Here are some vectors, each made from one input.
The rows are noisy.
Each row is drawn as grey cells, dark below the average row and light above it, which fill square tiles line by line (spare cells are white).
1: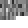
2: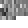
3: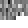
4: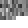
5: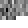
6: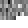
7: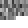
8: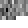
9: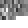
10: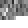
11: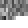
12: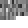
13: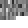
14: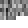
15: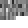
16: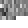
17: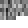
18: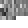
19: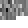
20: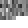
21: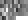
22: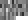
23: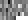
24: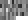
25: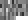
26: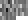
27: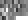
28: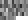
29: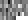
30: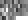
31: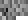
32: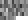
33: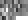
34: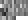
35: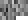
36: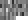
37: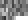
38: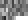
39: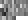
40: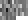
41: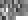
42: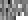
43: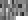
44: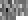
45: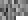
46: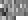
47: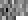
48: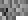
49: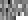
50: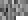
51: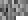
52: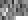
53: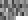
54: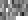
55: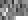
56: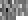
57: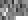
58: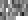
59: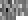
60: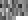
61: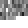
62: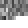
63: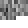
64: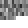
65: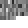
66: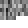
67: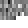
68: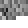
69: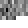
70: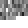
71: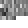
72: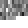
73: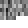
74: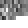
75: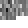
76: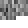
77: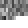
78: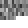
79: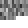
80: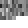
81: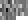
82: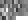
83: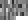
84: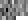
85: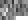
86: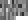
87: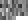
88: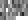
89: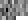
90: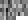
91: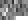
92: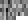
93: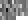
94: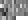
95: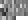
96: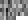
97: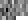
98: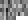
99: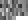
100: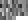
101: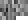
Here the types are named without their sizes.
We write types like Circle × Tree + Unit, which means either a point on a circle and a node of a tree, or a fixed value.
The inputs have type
Bool × Line.
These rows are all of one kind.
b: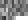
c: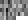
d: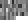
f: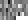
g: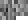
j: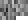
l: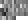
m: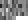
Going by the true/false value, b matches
d and m.
